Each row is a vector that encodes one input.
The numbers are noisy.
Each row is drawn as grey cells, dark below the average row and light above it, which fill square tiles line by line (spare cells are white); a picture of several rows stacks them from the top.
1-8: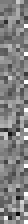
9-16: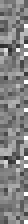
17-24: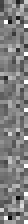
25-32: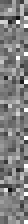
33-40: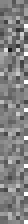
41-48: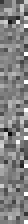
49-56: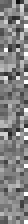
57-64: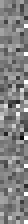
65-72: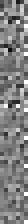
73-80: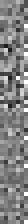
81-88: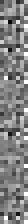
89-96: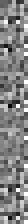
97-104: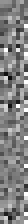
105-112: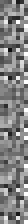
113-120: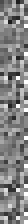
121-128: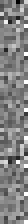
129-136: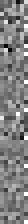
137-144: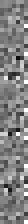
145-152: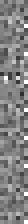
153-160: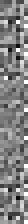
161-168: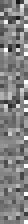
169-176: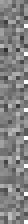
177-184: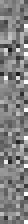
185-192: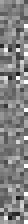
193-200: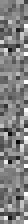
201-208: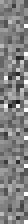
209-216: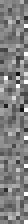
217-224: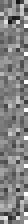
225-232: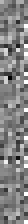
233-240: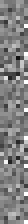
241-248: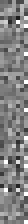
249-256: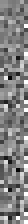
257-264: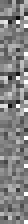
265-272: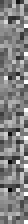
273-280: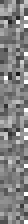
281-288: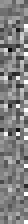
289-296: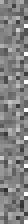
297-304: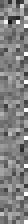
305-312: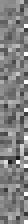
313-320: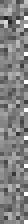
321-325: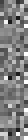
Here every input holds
either a fixed value, or two labels (each one of 9), or a point on a 3-point line and a point on a 4-point line.
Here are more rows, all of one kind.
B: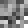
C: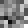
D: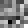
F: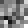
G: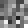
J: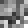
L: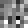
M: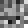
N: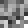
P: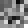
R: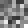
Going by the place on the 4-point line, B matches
C, F, J and N.
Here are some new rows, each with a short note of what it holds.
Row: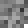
two labels (each one of 9)
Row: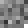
two labels (each one of 9)
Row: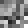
a point on a 3-point line and a point on a 4-point line
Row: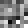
a point on a 3-point line and a point on a 4-point line
